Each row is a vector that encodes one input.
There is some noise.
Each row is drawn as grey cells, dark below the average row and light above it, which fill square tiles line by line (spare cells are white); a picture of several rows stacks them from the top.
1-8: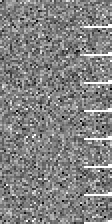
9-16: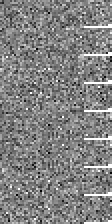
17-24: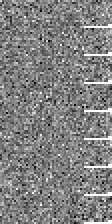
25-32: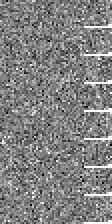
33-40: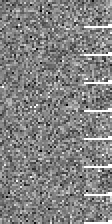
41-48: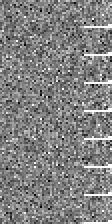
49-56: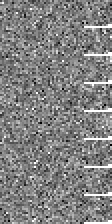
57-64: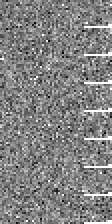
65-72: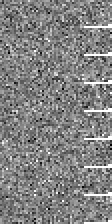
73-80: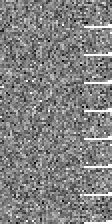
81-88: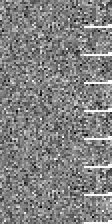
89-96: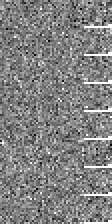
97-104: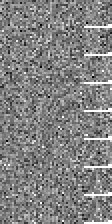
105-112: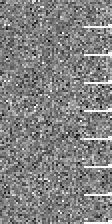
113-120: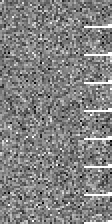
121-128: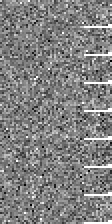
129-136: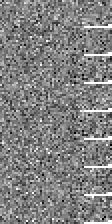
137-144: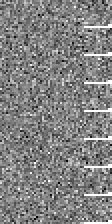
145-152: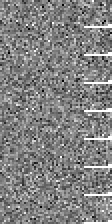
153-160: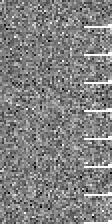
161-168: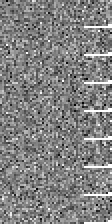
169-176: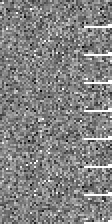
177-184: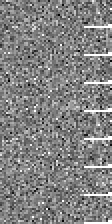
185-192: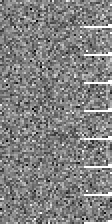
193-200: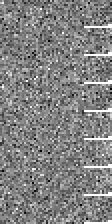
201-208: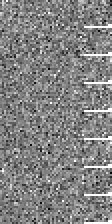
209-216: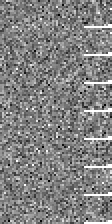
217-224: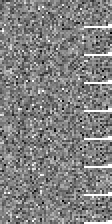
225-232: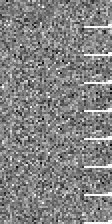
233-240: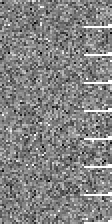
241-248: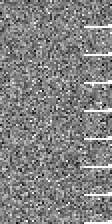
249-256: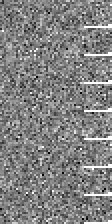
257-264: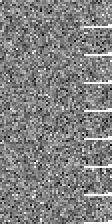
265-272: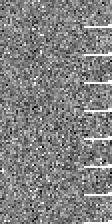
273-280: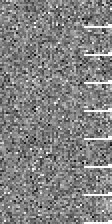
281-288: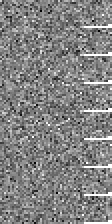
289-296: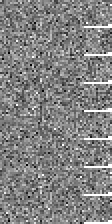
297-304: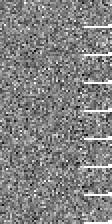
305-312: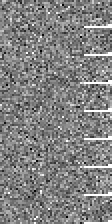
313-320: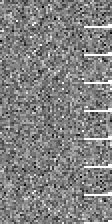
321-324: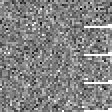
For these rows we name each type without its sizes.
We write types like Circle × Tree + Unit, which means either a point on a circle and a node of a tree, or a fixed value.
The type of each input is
(Bool × Bool × Bool + Unit) × (Circle + Label × Line).
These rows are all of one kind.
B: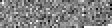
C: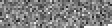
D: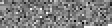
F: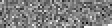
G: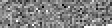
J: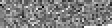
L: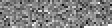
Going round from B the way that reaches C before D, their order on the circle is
B, C, L, F, D, G, J.
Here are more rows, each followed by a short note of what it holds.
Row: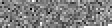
a label and a point on a line
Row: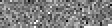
a point on a circle and three true/false values
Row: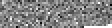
a point on a circle and three true/false values
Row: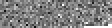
a label, a point on a line and three true/false values
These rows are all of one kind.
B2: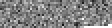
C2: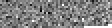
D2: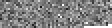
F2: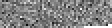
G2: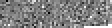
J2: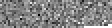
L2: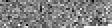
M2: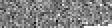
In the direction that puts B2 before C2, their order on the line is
B2, C2, J2, G2, F2, D2, L2, M2.
